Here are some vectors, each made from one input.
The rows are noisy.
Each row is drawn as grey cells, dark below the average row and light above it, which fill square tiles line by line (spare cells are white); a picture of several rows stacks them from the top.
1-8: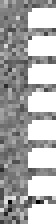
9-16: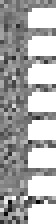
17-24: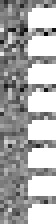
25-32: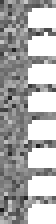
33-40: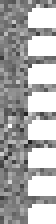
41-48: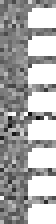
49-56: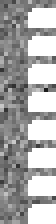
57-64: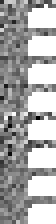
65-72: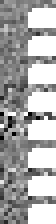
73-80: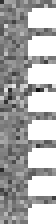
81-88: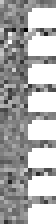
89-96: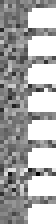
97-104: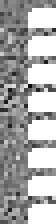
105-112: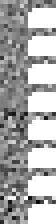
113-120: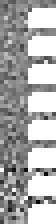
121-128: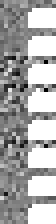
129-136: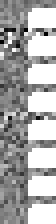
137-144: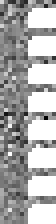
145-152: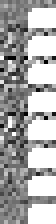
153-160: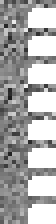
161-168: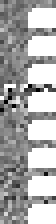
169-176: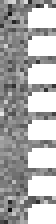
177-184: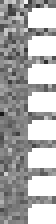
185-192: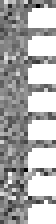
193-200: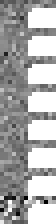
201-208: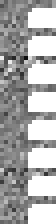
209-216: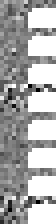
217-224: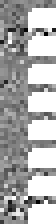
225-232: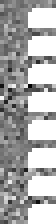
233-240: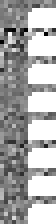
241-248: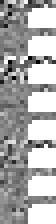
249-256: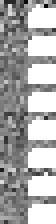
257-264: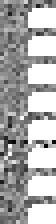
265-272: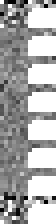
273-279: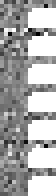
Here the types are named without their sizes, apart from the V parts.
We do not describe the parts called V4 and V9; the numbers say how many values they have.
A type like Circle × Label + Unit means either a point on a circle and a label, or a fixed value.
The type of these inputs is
Label × List(Bool × V4) × V9.
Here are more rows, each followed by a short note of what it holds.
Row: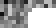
a label and a value of V9, together with a list of three items
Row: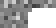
a label and a value of V9, together with the empty list
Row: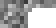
a label and a value of V9, together with a list of two items
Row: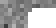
a label and a value of V9, together with a list of three items
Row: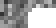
a label and a value of V9, together with the empty list
